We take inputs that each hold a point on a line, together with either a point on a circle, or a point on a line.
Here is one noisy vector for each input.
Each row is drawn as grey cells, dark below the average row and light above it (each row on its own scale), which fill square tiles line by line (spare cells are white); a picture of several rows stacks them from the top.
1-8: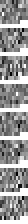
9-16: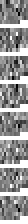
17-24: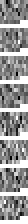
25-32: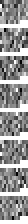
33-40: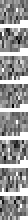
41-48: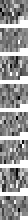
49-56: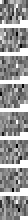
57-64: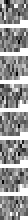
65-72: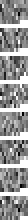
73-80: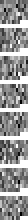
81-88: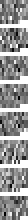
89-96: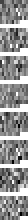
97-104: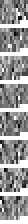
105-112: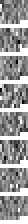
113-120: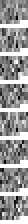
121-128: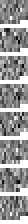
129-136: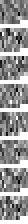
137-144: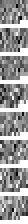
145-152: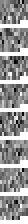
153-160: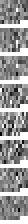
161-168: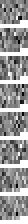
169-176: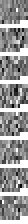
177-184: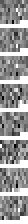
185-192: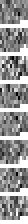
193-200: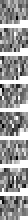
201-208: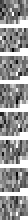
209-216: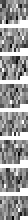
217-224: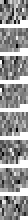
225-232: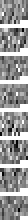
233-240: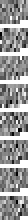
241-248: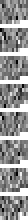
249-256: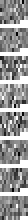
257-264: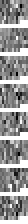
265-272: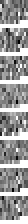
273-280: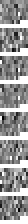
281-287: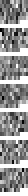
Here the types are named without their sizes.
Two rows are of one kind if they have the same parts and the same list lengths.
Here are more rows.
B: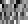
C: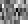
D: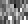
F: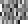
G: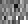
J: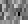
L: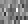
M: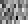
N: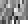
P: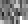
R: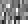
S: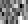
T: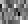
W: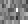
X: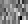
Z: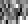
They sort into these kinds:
B, D, F, G, X
C, J, L, M, N, P, R, S, T, W, Z

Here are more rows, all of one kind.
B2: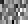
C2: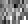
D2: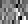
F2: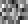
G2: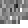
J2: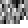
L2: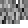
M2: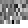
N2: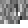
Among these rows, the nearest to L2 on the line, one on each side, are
D2 and F2.
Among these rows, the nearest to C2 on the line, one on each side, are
D2 and J2.
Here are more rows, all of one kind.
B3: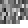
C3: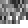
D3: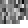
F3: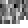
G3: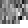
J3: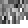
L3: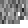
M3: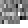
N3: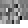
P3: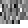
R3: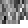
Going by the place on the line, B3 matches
C3, G3, J3 and R3.
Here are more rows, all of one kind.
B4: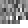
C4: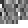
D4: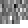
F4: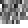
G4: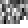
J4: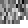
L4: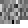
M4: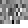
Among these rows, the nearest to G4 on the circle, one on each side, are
C4 and F4.
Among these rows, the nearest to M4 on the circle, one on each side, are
D4 and F4.
